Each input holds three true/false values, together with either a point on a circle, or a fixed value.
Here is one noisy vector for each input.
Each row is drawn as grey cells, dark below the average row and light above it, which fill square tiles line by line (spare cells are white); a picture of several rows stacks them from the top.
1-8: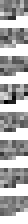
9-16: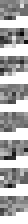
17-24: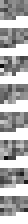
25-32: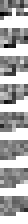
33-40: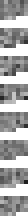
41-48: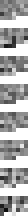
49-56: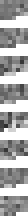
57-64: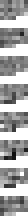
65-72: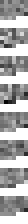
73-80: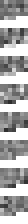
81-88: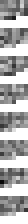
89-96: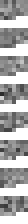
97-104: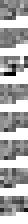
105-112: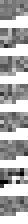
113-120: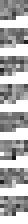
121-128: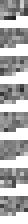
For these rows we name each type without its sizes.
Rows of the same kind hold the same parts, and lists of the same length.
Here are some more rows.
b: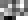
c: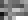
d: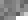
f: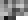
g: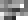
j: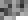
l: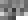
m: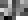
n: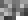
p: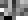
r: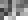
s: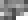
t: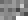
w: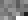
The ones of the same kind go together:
b, c, g, l, n, r, t, w
d, f, j, m, p, s

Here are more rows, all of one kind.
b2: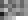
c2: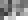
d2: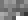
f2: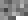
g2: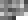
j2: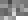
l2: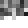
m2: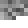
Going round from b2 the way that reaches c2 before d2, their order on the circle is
b2, c2, g2, f2, j2, m2, l2, d2.
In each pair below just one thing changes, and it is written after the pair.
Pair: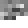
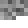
the place on the circle
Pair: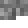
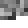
the place on the circle
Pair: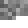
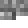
the place on the circle
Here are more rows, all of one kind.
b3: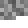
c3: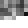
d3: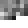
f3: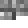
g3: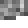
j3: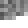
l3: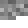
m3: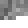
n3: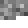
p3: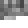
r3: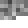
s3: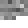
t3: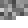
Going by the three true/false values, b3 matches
l3, r3, s3 and t3.
